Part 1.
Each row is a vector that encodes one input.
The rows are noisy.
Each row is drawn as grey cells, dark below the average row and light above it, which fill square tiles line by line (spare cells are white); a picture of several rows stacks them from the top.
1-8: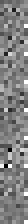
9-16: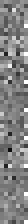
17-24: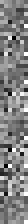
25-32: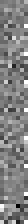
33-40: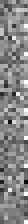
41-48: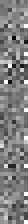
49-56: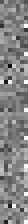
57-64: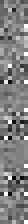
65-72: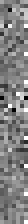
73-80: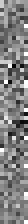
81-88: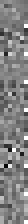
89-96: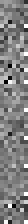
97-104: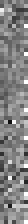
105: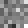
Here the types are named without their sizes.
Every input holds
a list of points on a line.
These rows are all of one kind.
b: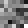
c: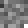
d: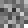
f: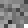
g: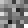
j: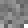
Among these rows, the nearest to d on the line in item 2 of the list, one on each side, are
b and f.
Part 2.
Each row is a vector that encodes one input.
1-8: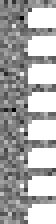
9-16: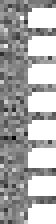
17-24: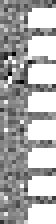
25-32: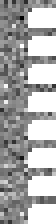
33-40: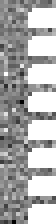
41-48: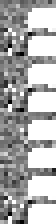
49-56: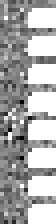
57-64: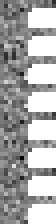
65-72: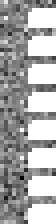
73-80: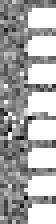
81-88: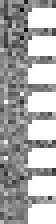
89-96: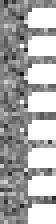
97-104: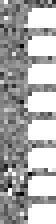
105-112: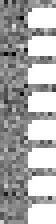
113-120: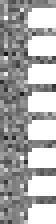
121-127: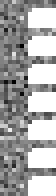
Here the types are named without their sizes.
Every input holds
either a fixed value, or a node of a tree and a true/false value.
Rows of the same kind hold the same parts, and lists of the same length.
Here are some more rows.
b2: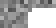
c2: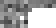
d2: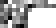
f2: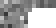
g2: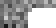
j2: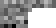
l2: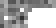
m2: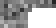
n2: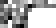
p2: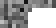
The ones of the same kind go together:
b2, c2, f2, g2, j2, l2, m2, p2
d2, n2

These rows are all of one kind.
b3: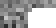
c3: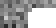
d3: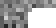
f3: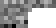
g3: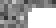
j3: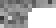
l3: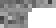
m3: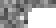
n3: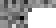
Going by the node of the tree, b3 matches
c3, d3 and f3.
